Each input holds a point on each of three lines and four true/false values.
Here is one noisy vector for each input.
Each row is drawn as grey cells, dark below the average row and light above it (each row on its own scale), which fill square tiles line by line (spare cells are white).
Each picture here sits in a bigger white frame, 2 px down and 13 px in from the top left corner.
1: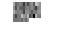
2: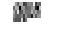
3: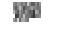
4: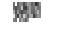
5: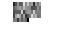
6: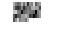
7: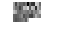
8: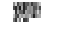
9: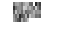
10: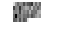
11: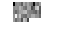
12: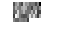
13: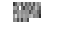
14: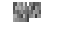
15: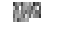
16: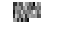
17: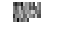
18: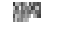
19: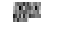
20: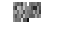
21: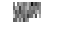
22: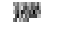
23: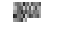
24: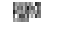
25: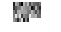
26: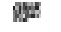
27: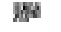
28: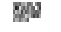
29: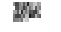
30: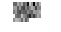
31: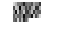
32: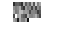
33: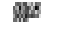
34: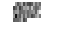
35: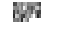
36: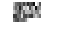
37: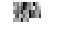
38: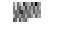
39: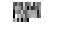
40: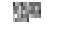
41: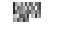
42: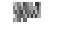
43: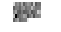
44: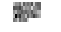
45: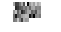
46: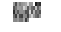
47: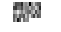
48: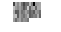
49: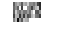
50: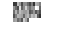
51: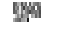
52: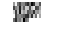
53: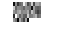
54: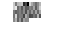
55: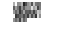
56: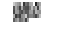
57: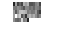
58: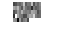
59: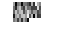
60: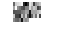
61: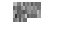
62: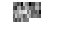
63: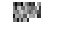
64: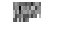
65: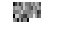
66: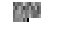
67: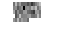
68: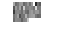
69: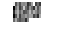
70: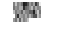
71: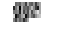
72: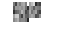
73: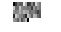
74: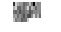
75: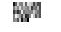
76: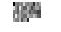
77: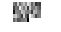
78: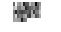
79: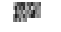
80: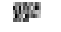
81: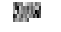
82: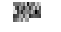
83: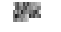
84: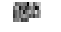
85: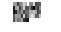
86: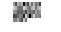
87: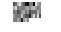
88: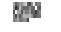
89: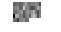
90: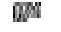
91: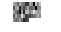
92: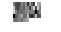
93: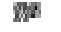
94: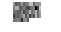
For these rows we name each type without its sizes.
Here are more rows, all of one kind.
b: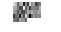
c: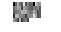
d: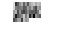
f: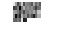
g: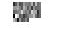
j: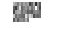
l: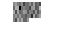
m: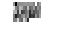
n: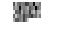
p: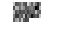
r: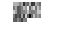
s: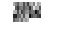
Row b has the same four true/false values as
d, m, r and s.
